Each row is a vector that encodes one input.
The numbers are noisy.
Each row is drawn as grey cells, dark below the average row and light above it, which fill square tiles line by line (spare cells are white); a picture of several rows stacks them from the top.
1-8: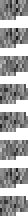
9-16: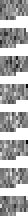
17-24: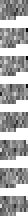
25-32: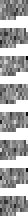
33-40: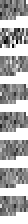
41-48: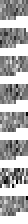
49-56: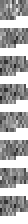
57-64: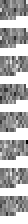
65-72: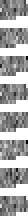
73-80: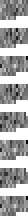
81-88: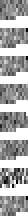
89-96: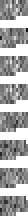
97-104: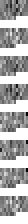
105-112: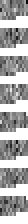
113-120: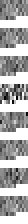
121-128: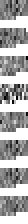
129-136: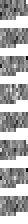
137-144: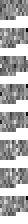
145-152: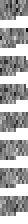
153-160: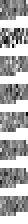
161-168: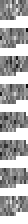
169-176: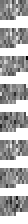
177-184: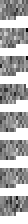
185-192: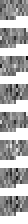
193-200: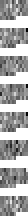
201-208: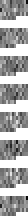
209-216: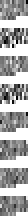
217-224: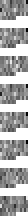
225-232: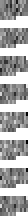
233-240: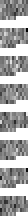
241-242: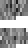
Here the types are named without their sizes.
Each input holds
either a fixed value, or three true/false values.
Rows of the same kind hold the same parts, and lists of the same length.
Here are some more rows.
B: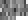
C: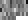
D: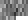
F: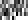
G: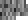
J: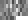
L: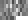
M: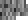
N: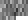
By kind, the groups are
B, C, D, G, J, L, M, N
F

